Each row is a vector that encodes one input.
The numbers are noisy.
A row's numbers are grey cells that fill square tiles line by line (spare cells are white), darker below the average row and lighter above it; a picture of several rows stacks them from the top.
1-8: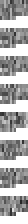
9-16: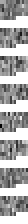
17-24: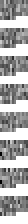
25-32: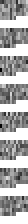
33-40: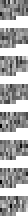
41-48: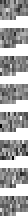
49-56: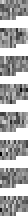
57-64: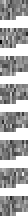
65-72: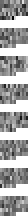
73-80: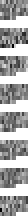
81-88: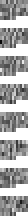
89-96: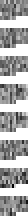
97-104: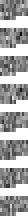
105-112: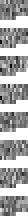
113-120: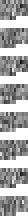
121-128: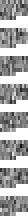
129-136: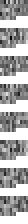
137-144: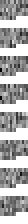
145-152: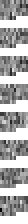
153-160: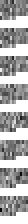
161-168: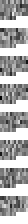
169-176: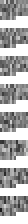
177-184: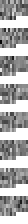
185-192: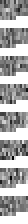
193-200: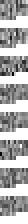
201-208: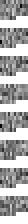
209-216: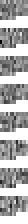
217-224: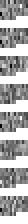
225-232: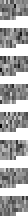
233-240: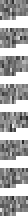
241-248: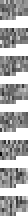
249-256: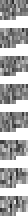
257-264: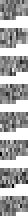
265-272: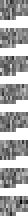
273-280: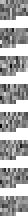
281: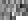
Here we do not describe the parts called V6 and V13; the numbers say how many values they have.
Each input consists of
either one of 8 labels, a value of V6 and a value of V13, or a list of up to two points on a 9-point circle.
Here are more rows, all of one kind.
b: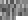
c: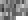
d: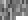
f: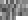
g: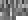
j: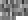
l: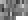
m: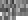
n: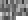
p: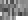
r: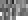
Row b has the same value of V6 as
d, f, g and l.
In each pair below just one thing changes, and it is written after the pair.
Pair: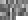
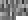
the label
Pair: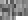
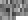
the label
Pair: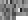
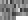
the value of V13
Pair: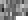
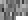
the value of V13
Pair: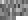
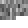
the value of V13
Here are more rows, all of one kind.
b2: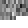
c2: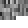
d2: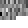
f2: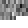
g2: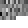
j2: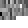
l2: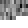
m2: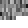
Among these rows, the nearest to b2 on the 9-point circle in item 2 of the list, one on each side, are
f2 and g2.
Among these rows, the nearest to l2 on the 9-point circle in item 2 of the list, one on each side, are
d2 and m2.
